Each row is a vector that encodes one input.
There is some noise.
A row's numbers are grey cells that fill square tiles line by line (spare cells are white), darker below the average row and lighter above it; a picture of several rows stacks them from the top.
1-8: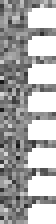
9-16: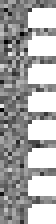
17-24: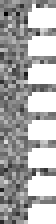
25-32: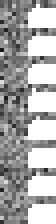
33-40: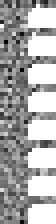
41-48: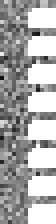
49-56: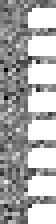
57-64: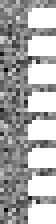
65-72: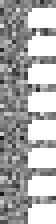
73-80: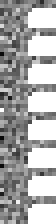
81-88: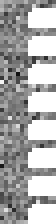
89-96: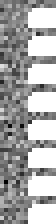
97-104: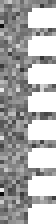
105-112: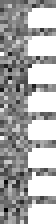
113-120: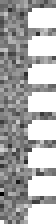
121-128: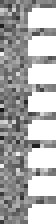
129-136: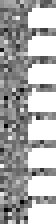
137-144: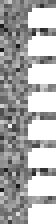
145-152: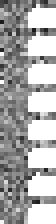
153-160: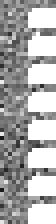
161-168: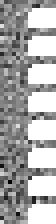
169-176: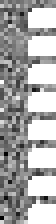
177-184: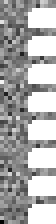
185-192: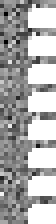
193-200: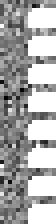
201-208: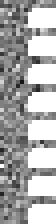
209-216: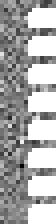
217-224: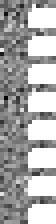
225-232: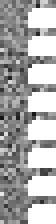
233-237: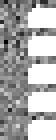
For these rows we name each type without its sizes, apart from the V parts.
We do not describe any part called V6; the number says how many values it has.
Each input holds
a node of a tree, together with a list of items, each either a point on a line, or a value of V6.
